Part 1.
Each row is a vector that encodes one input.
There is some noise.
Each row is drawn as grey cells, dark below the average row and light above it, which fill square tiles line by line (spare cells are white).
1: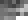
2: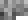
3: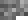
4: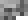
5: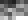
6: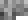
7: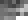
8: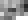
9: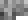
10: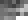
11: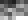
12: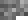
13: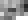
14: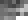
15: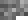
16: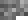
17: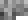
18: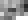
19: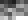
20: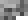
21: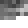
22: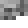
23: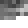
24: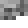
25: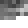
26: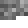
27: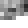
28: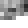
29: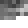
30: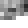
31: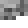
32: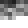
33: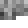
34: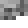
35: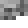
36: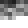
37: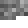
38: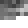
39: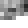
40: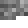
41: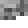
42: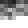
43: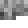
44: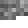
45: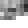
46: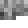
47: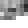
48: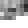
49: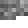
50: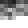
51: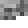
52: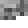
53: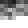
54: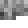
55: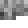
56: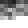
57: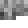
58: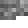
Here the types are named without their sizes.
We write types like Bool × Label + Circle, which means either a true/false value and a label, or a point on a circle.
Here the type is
Line.
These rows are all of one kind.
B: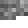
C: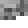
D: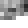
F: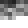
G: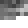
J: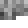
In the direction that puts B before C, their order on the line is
F, G, B, J, C, D.
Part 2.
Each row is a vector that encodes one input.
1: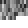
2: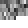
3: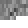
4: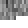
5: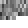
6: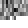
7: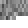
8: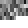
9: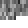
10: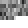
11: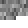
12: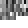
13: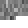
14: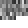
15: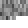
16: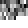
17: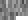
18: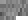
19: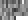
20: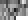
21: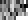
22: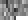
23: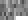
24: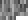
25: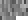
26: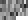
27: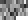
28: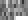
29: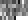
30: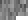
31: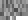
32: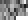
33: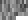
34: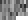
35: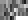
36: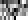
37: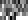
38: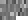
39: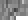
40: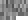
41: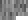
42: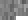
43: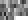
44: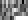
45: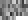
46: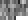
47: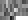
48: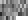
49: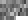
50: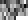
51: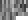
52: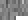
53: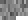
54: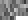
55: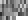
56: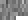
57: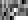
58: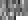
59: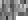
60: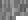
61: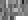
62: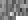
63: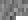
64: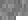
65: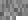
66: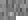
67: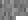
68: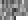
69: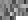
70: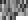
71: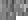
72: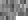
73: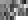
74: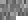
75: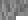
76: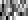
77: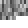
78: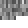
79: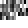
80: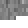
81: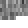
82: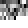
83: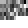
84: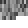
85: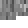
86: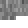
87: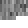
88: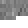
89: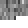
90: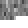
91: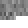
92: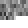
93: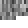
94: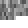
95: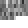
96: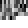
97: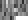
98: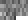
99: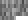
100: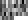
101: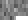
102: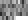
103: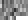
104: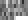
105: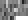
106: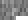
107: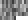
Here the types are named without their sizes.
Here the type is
Circle.
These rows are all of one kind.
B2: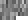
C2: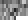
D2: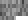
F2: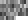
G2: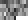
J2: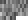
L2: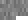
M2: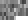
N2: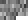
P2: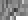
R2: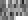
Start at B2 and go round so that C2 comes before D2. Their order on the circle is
B2, L2, P2, C2, R2, N2, J2, G2, M2, F2, D2.
